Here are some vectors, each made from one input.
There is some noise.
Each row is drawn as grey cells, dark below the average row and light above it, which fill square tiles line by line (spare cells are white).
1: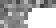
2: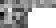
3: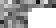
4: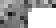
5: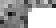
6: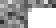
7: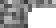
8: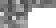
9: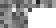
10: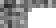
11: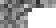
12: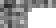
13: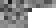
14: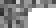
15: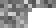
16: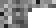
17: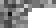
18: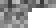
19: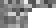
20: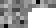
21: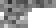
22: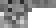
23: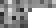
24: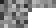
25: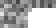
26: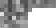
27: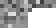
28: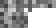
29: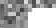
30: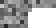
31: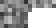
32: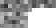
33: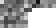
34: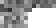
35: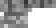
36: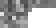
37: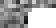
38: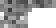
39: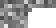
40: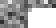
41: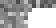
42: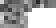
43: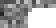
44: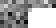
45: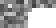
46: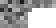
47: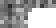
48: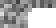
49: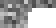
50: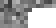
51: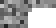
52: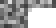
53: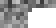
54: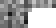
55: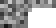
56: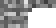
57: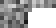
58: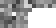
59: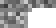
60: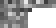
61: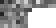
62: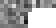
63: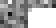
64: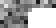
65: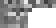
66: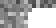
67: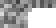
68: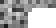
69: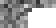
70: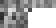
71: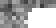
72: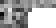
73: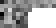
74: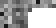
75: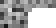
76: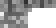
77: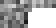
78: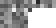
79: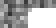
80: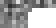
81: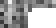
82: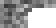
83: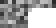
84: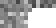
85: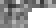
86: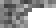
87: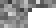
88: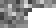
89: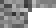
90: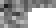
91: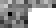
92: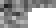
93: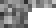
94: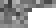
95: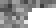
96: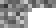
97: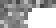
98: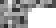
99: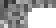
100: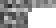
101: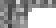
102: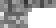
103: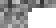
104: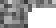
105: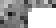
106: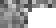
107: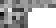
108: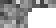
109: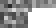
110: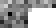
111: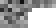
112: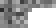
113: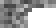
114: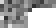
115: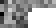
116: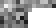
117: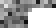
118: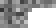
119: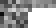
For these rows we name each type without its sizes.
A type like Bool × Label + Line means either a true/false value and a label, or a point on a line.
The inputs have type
Circle × (Circle + Label).
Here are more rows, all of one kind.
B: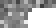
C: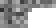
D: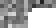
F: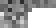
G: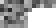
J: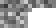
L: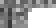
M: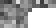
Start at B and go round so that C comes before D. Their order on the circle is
B, M, L, C, F, G, D, J.
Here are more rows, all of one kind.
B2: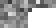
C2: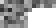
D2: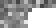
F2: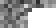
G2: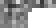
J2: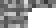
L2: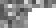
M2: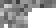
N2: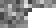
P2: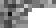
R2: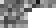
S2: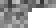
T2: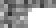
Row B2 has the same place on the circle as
D2, L2, M2 and N2.
